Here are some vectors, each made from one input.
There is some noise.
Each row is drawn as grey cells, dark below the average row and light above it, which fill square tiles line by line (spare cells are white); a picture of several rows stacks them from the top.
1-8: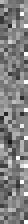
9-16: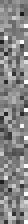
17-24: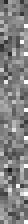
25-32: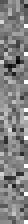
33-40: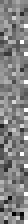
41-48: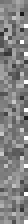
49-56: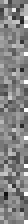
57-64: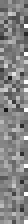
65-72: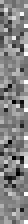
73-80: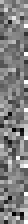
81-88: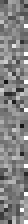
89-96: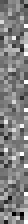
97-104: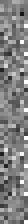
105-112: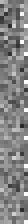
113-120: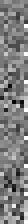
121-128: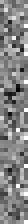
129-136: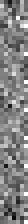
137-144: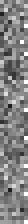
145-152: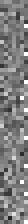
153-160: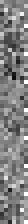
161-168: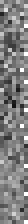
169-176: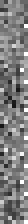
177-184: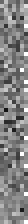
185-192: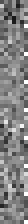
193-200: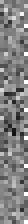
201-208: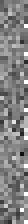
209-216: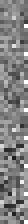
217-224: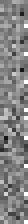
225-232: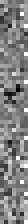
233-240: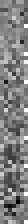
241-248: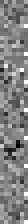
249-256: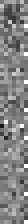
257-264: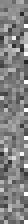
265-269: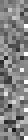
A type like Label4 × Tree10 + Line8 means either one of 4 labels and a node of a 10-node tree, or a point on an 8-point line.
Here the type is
Line8 + List2(Line5 + Line6).
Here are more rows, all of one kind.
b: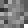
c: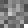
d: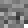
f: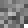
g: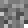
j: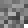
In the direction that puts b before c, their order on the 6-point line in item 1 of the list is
b, c, f, j, d, g.
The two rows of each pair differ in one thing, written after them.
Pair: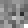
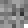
the place on the 5-point line in item 1 of the list
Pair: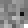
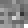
the place on the 5-point line in item 1 of the list
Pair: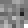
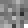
the place on the 5-point line in item 2 of the list
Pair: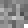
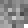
the place on the 5-point line in item 2 of the list
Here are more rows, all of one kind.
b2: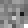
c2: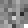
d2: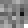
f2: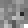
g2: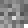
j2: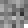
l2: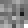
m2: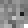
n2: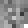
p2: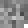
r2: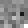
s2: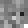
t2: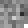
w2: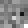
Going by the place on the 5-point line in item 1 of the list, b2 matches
c2, r2, s2 and w2.
